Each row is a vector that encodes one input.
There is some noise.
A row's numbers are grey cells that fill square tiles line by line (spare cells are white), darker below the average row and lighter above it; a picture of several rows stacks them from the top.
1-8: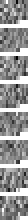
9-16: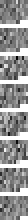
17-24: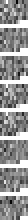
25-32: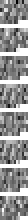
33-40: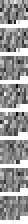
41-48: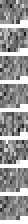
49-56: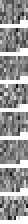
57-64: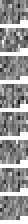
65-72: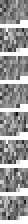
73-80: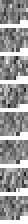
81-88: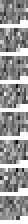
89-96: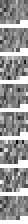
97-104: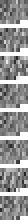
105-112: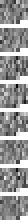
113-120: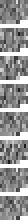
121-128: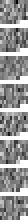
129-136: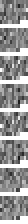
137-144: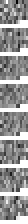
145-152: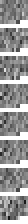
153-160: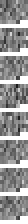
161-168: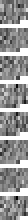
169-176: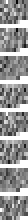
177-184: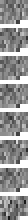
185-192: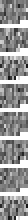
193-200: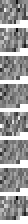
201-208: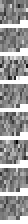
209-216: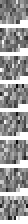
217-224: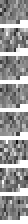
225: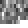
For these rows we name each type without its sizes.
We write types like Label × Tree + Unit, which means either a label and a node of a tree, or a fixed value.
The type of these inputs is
(Bool × Bool × Bool + Unit) × Line + Tree.
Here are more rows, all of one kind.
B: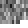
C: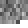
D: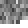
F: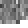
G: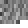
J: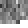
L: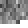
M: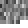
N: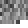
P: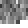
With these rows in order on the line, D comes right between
M and P.
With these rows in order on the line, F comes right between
J and P.
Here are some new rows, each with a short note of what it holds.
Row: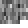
a point on a line
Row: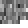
a point on a line
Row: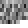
a node of a tree
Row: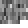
a point on a line
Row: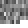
a point on a line and three true/false values
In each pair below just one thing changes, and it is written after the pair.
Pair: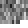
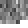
the place on the line
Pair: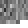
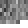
one of the three true/false values
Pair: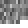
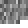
one of the three true/false values
